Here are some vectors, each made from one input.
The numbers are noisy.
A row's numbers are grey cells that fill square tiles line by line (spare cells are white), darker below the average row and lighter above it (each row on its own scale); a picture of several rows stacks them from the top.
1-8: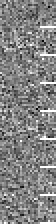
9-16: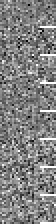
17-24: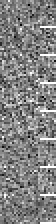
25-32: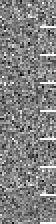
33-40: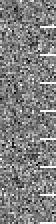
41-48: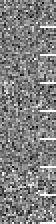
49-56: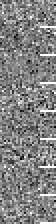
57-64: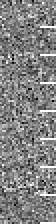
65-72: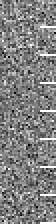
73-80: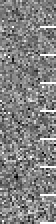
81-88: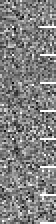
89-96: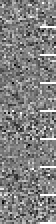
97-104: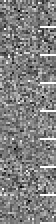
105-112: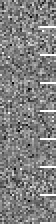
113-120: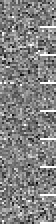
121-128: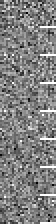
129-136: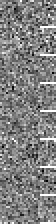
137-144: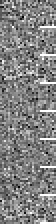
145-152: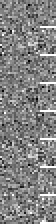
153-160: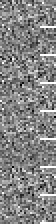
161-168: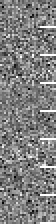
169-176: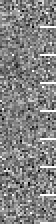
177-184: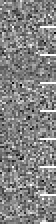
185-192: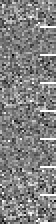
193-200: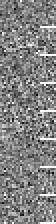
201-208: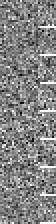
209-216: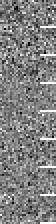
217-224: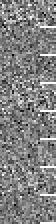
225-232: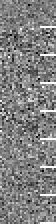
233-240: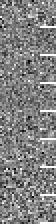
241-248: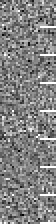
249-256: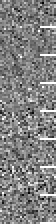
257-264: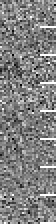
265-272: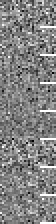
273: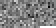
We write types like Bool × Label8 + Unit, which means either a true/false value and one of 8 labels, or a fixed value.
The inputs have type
(Bool × Line6 + Label8) × Line6 + Line7.
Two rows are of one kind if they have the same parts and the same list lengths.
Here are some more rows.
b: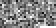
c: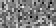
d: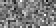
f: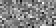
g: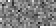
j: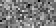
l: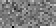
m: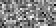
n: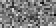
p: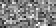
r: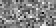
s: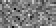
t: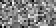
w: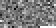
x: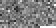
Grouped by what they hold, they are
b, f, m, p, r, t
c, g, j, l, n, s
d, w, x

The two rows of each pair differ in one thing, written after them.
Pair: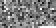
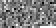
the place on the 6-point line
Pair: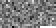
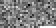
the place on the 6-point line
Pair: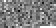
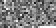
the place on the 6-point line
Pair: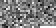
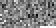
the place on the 6-point line
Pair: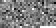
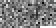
the label
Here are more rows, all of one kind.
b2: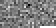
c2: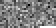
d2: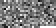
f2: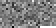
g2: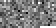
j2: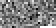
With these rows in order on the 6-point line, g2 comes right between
f2 and j2.
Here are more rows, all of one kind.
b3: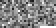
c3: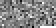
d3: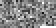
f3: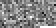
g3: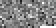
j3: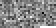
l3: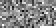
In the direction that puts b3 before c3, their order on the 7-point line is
b3, l3, c3, g3, d3, j3, f3.
